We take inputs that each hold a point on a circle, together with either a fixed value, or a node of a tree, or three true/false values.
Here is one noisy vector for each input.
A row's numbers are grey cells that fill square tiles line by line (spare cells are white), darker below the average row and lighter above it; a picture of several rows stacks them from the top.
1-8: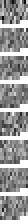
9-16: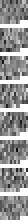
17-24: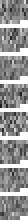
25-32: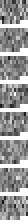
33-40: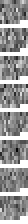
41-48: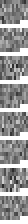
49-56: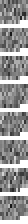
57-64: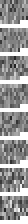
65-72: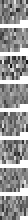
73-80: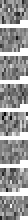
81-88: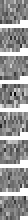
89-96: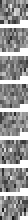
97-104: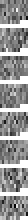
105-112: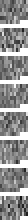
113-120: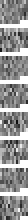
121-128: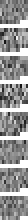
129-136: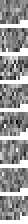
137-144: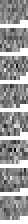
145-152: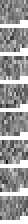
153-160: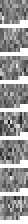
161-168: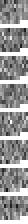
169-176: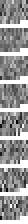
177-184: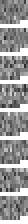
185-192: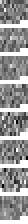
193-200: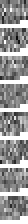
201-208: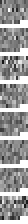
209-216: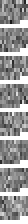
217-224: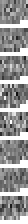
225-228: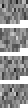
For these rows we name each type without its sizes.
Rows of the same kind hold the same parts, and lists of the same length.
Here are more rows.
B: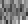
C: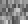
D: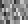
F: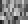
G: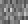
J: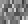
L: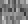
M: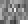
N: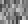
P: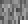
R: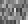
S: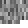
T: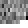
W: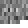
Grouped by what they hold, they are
B, P, R
C, D, F, L, N, W
G, J, M, S, T

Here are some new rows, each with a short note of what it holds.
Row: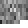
a point on a circle and a node of a tree
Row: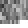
a point on a circle and three true/false values
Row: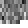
a point on a circle and a node of a tree
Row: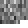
a point on a circle
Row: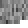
a point on a circle
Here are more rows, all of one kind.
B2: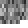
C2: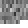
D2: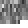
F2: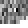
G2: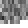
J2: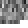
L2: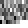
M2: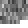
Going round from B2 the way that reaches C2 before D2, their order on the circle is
B2, L2, C2, F2, D2, G2, M2, J2.
